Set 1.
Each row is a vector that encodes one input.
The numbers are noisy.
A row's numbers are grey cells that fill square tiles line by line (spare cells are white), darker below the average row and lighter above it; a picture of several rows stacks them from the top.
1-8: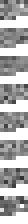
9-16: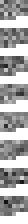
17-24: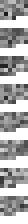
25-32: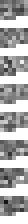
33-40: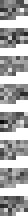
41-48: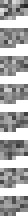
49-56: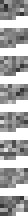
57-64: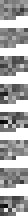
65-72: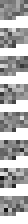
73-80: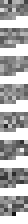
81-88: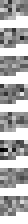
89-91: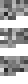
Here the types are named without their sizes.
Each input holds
a node of a tree.
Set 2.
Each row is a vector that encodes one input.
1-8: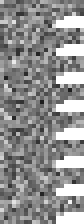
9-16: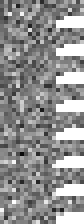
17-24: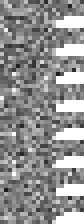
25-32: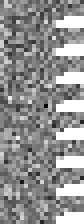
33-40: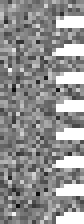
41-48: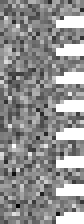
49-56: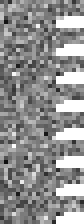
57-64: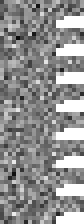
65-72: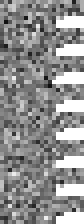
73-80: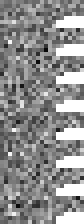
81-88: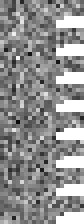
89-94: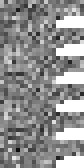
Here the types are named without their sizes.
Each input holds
a label.
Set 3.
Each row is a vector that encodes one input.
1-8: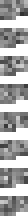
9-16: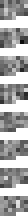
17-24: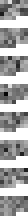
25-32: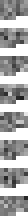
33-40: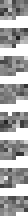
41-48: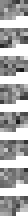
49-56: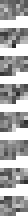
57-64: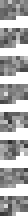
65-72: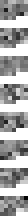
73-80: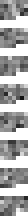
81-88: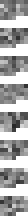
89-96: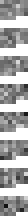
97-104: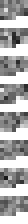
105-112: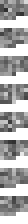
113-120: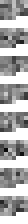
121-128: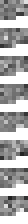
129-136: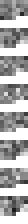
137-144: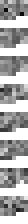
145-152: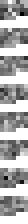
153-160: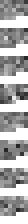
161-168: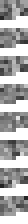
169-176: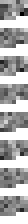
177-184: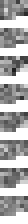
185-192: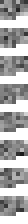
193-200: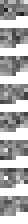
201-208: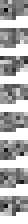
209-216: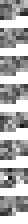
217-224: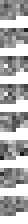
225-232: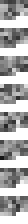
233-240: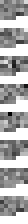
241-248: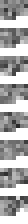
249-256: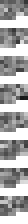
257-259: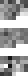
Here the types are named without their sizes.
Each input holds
three true/false values.
